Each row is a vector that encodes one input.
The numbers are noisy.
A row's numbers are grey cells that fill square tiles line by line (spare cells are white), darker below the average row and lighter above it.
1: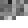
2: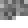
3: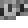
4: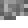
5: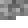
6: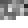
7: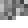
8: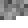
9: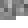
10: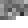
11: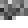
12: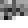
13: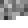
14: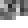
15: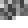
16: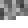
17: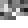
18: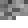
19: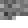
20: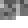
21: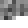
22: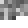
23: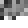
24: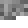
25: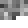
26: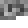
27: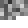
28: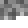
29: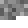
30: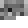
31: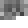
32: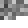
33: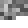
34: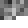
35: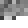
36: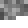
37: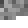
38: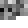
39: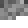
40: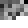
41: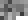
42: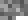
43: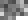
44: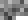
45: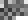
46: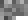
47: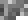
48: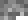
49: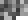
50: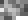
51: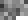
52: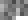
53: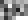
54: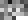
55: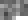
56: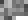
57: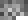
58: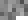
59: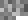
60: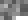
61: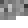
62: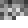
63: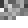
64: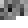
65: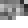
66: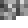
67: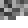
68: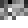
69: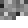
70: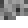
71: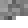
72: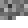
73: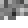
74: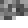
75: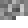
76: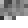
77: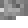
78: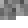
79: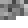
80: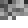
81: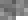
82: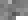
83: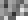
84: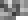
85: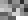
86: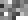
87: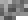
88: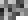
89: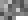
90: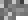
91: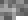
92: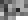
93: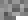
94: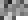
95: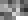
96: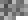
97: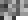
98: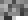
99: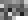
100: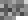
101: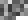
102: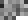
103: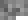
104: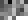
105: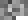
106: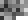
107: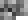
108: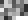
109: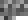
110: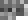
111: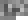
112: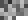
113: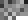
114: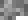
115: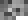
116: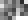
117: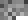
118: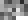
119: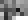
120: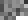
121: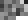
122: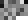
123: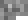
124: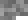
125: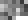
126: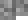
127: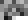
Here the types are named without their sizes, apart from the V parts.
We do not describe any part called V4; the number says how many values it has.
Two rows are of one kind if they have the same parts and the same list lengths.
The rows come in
2 kinds.
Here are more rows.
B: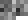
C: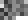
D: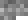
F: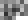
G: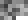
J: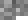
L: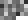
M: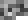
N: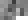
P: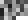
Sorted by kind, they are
B, C, M, P
D, F, G, J, L, N

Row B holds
a true/false value and a value of V4.
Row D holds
a point on a line.
